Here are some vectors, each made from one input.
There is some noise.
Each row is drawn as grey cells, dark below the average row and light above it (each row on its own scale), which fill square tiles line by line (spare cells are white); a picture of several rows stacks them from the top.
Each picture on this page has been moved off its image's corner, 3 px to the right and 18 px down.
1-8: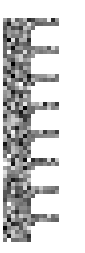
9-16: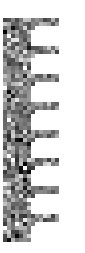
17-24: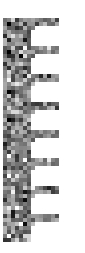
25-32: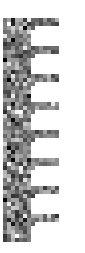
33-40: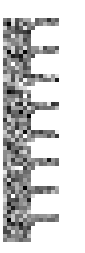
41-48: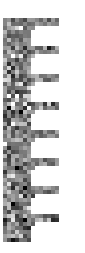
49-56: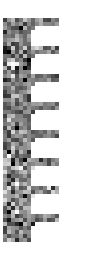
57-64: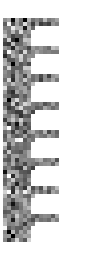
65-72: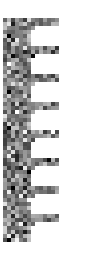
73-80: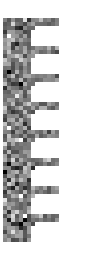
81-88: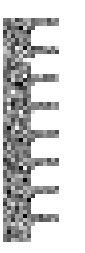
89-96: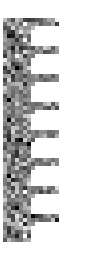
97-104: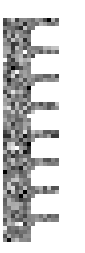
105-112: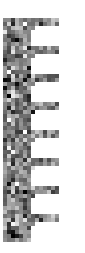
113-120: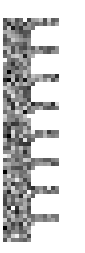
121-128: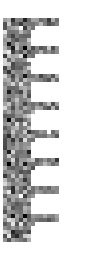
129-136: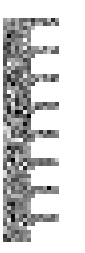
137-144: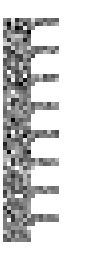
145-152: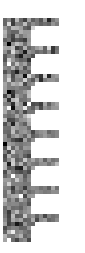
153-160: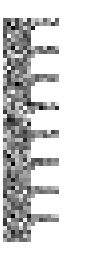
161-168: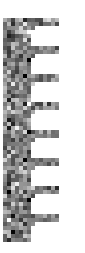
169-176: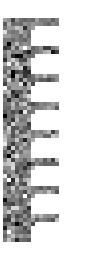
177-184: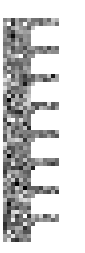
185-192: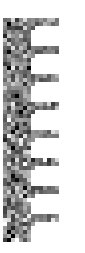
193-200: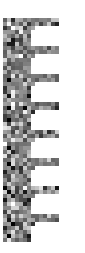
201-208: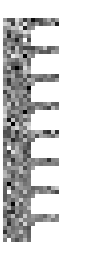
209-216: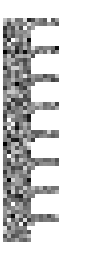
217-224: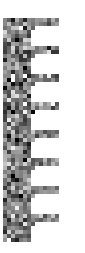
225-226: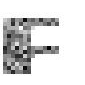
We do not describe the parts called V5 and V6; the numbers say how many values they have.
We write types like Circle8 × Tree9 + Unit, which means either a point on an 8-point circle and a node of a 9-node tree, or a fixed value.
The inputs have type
Bool × Label9 × Tree9 × V5 × V6.
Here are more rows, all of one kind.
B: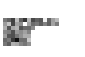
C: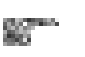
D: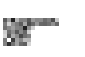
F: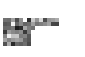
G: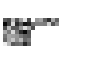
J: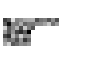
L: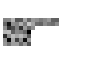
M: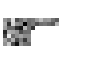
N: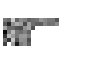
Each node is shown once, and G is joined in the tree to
D.
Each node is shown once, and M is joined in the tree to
B, D and N.
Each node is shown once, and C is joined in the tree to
N.
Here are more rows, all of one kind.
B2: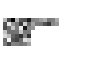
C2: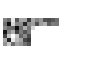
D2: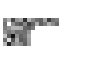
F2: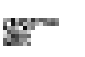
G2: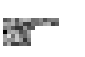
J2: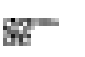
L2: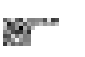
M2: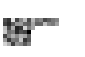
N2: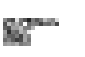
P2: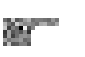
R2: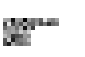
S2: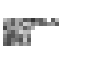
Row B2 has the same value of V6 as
P2 and R2.
